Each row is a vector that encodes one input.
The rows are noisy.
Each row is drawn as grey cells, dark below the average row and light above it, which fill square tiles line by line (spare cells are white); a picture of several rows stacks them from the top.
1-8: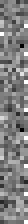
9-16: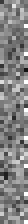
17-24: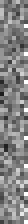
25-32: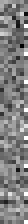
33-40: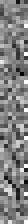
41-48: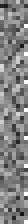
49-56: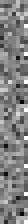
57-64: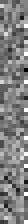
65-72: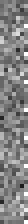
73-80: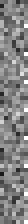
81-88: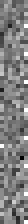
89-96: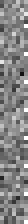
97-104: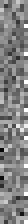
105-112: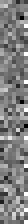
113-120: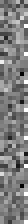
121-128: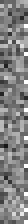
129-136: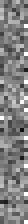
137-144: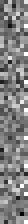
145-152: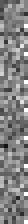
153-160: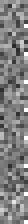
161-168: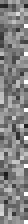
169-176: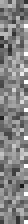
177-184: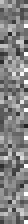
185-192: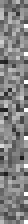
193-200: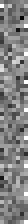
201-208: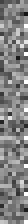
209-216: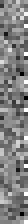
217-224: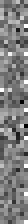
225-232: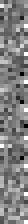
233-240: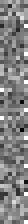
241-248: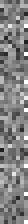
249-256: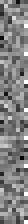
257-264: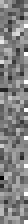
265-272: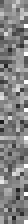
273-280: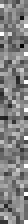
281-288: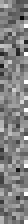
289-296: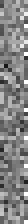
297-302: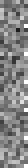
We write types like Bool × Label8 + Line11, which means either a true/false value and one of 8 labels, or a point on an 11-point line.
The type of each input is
Bool × Bool × Bool × Bool + Circle18.
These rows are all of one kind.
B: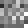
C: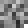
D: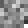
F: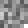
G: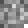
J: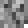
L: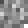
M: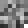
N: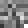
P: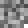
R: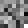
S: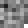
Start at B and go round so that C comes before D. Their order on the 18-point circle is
B, J, C, N, M, R, S, P, F, G, L, D.
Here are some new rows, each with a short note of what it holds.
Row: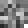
a point on an 18-point circle
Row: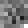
four true/false values
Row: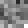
four true/false values
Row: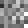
a point on an 18-point circle
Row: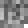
a point on an 18-point circle
